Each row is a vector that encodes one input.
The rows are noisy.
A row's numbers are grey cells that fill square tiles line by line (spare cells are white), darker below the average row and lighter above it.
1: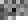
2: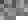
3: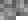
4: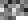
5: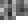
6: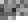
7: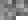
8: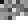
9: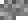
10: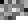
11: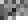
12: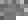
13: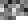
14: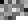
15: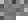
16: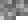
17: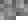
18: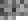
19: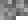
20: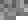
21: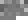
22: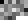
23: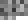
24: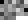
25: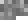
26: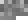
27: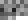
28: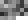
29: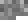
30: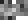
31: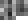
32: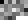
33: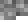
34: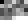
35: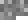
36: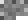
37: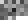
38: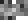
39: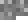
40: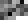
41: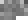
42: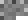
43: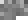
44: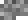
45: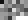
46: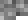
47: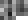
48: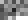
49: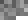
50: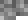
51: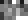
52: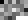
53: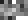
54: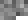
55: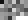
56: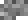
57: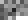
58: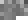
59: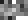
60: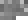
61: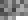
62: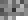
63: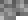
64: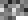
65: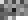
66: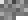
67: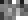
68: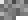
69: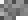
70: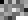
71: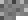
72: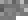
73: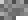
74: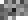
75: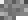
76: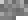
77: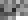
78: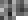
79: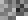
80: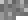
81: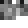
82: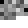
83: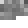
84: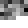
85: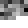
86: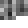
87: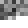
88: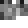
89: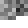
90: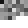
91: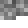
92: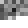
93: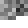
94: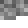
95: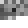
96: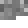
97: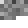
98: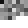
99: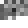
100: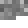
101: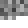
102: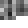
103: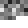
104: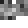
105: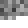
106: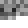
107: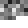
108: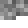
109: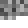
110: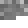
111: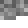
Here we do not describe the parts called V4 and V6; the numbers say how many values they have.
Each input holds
a true/false value, together with either a point on a 3-point line, a point on a 5-point line and a value of V4, or a value of V6.
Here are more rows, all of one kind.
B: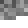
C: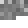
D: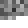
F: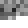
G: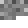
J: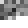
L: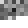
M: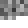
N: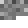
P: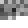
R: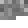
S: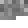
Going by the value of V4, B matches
G, N, R and S.
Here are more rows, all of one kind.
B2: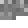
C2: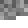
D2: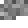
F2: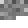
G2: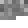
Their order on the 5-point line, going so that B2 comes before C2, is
B2, D2, G2, F2, C2.
